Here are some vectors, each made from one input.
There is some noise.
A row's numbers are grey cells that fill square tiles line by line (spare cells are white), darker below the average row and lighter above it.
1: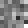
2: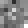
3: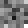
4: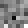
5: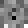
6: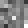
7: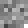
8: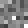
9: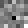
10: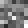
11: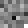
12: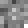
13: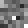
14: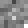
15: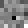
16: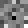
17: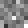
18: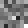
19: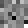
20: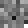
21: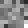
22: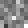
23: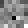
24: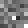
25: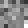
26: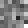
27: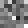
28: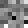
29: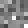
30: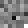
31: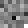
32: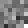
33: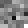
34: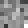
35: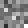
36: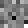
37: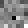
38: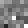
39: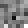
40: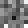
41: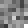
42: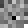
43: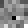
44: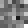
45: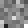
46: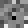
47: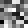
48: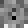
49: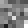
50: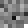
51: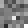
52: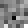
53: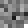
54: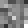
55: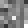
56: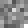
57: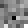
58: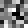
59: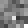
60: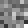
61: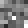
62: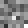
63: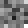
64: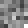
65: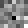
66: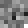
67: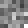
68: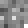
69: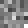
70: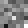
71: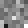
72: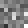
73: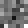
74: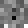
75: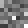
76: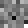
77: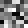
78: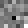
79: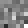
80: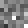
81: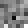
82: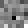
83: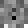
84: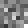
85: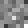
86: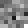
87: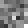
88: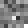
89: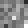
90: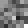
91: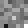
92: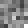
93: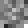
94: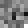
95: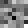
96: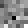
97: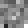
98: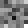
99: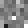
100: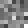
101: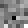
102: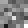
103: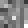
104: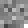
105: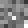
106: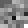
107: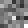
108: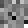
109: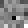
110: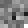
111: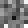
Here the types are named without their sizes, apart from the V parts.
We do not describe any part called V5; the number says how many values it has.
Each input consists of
a list of items, each a true/false value and a value of V5.
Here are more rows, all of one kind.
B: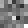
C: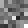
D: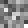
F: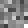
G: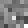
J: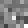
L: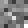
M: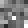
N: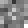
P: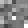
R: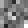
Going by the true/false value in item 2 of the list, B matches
L, N and R.
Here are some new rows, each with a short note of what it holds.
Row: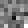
a list of one item
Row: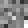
a list of two items
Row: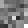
a list of two items
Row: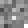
a list of two items
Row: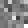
a list of two items
